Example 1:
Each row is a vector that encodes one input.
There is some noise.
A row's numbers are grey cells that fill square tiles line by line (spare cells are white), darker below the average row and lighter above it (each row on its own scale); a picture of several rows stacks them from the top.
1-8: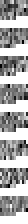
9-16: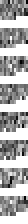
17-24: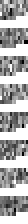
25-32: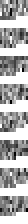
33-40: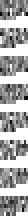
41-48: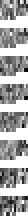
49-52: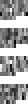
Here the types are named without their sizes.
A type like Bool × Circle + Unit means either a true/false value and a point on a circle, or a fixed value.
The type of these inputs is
Circle.
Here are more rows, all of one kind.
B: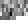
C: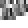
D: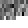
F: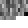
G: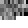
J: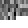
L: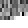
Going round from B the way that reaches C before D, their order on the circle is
B, C, F, G, J, D, L.
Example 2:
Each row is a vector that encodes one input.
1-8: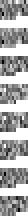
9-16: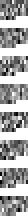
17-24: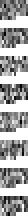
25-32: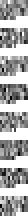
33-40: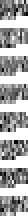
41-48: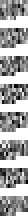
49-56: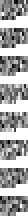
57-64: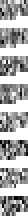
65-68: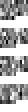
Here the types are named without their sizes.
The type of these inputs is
Line.
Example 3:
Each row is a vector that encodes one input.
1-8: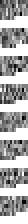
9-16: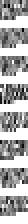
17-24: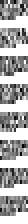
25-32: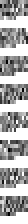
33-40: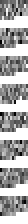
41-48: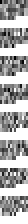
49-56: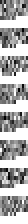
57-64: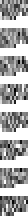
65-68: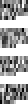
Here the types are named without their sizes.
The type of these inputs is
Tree.
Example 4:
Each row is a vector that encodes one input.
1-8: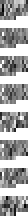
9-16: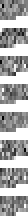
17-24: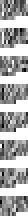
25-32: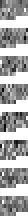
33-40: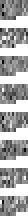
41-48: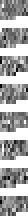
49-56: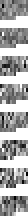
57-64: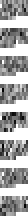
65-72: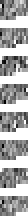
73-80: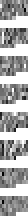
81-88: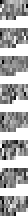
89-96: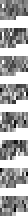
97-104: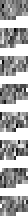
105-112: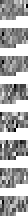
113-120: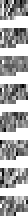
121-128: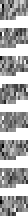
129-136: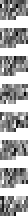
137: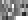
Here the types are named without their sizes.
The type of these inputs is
Bool × Bool × Bool × Bool + Unit.
